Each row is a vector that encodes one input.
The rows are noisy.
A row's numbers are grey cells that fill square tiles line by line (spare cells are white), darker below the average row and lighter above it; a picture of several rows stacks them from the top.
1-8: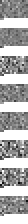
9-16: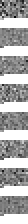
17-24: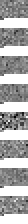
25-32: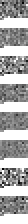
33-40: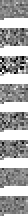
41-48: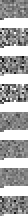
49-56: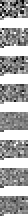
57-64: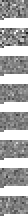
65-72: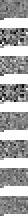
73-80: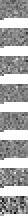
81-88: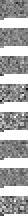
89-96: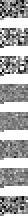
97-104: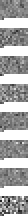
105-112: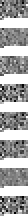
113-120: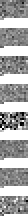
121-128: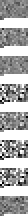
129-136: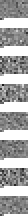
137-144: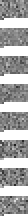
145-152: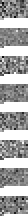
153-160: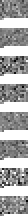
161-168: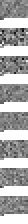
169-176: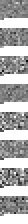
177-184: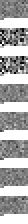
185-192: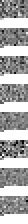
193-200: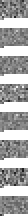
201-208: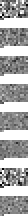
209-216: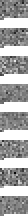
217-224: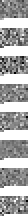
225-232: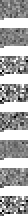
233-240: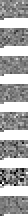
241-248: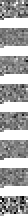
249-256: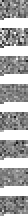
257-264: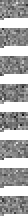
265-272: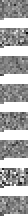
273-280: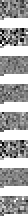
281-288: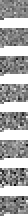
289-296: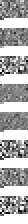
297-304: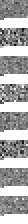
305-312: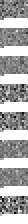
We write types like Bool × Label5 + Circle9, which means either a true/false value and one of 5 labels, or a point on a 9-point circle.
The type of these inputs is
Line13.
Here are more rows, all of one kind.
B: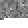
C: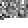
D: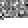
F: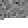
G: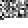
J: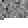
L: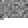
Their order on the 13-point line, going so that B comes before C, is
L, D, G, B, F, J, C.
